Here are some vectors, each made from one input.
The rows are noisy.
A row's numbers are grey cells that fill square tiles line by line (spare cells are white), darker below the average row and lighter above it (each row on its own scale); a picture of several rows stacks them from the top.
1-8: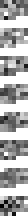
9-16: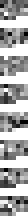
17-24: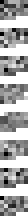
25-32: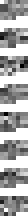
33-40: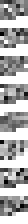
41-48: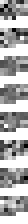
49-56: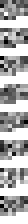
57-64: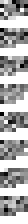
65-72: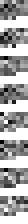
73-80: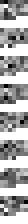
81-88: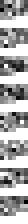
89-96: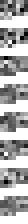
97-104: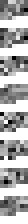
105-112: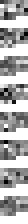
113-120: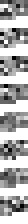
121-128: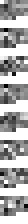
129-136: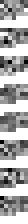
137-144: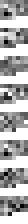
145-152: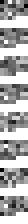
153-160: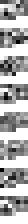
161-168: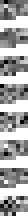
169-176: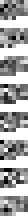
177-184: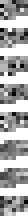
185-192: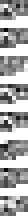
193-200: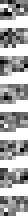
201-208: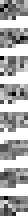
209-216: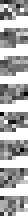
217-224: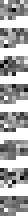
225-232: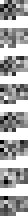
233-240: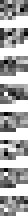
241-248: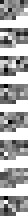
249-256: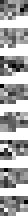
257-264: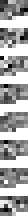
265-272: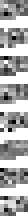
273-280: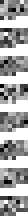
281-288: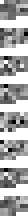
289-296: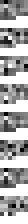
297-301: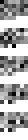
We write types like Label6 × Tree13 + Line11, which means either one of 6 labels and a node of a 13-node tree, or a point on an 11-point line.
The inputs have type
Bool × Line7 + (Circle6 + Unit) × Line9.
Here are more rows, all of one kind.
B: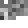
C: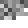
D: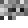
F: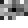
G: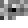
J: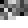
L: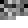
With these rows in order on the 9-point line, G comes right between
B and D.
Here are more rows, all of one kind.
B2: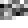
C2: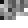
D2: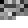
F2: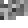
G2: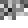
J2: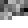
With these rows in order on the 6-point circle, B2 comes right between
F2 and J2.
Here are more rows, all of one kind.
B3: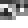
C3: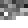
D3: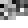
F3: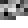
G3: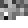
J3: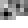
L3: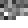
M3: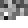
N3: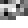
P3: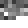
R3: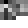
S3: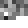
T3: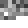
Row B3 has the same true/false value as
F3, J3, N3 and R3.
